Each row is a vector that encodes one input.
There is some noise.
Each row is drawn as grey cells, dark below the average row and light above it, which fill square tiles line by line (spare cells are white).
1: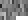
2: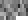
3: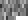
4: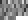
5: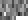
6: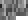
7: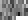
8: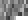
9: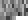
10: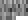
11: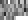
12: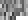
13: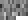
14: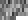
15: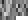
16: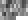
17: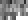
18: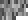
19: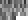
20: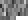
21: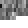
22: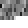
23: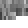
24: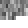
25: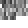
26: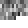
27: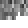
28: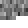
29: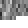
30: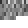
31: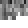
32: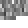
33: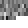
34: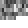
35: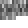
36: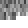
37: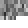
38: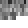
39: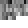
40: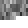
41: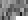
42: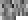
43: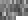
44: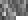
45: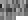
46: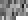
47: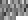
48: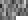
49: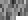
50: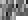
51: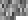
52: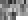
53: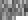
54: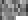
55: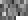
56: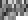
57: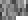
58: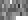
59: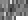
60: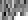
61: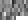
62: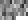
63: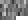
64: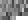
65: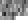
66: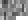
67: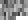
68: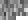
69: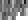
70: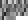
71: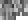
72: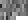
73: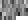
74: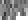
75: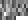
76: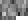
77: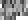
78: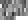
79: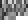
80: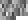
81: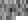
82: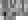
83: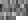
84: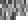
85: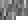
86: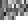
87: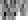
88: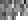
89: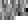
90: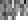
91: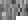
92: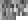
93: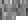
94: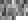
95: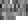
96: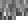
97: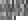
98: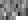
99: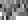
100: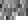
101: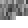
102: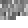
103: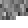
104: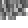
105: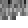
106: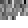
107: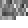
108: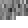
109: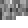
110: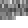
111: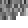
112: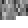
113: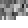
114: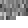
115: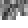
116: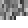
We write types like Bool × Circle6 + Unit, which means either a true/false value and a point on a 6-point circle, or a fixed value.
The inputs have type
Bool × Bool × Bool × Circle5 + List2(Line6).
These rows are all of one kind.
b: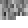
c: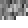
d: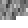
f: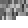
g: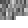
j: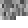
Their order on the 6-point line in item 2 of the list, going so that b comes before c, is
b, g, f, c, j, d.
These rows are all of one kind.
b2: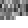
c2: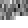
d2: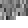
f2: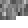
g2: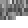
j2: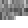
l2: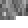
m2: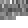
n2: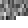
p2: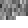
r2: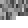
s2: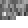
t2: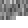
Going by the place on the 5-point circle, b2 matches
l2 and r2.
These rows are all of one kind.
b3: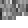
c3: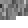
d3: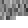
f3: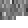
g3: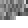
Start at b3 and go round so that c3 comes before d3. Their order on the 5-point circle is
b3, c3, g3, d3, f3.
